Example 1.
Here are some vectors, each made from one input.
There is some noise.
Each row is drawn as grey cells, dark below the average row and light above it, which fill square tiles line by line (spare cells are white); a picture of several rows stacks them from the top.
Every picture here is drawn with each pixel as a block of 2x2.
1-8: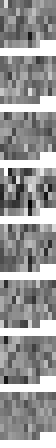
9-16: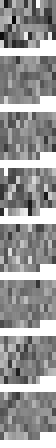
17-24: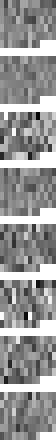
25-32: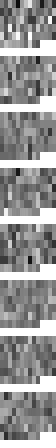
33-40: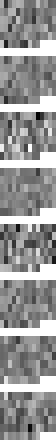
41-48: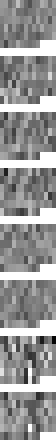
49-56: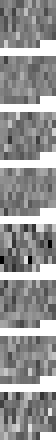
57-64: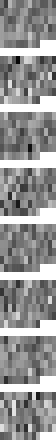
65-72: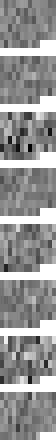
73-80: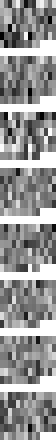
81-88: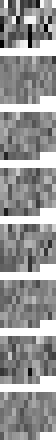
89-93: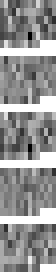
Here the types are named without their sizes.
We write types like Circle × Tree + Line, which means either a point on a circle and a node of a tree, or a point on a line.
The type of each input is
Line.
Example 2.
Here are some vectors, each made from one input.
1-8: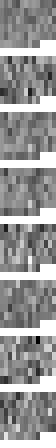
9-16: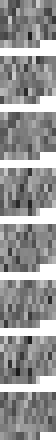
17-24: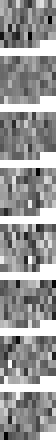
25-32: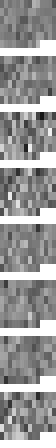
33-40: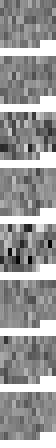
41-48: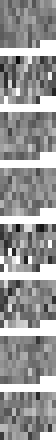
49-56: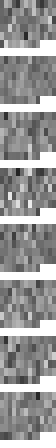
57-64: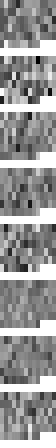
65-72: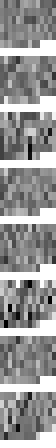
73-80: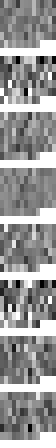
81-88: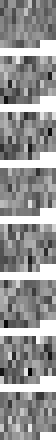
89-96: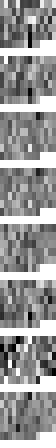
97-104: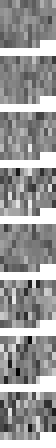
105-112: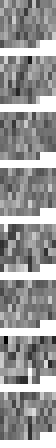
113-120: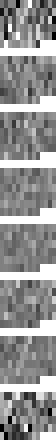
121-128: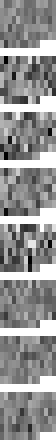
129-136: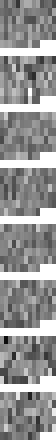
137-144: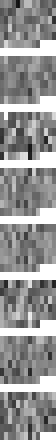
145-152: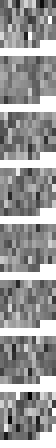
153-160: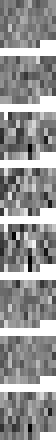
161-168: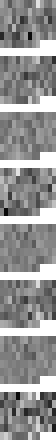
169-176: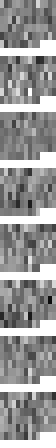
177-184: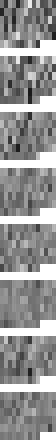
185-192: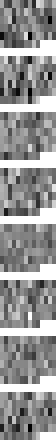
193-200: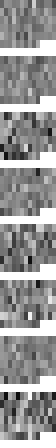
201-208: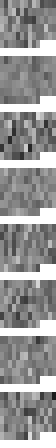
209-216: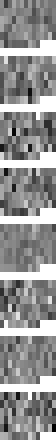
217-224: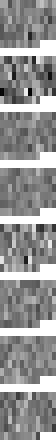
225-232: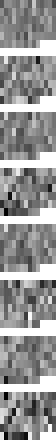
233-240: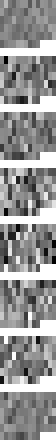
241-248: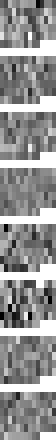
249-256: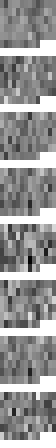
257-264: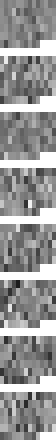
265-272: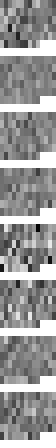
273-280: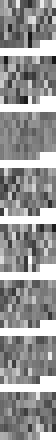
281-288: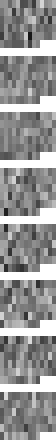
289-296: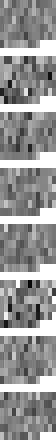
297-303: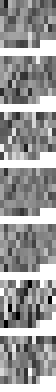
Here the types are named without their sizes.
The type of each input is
Line.
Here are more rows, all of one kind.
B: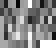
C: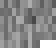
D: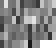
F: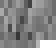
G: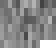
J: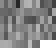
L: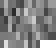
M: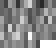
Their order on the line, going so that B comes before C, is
L, D, M, B, C, J, G, F.
